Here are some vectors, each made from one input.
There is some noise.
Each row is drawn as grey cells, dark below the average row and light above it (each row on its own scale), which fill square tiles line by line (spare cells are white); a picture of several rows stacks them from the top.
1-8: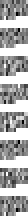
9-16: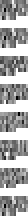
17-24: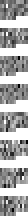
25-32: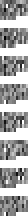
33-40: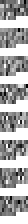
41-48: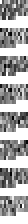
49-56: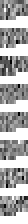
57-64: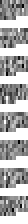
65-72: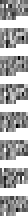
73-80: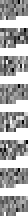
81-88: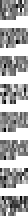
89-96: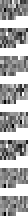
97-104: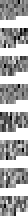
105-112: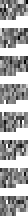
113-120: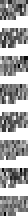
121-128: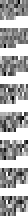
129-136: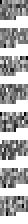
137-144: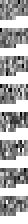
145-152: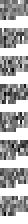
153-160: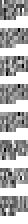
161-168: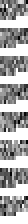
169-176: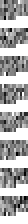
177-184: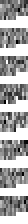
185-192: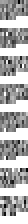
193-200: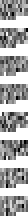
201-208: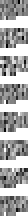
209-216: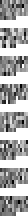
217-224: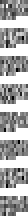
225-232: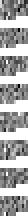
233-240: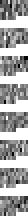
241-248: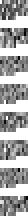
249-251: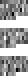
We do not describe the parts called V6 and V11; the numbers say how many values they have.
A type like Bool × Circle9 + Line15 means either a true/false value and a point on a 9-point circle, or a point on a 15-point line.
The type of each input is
Bool × Line9 + V6 × V11.
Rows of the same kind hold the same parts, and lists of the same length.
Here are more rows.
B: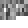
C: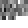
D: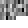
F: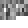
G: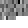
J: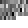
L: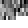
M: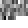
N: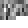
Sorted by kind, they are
B, D, F, G, N
C, J, L, M

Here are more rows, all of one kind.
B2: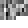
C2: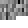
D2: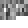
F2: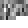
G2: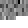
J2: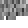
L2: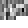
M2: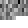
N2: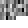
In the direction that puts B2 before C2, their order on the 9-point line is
F2, D2, B2, L2, J2, N2, C2, G2, M2.
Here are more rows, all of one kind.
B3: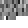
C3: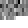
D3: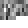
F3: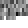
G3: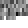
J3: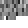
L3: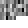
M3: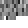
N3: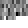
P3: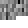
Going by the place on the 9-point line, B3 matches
J3, L3 and M3.
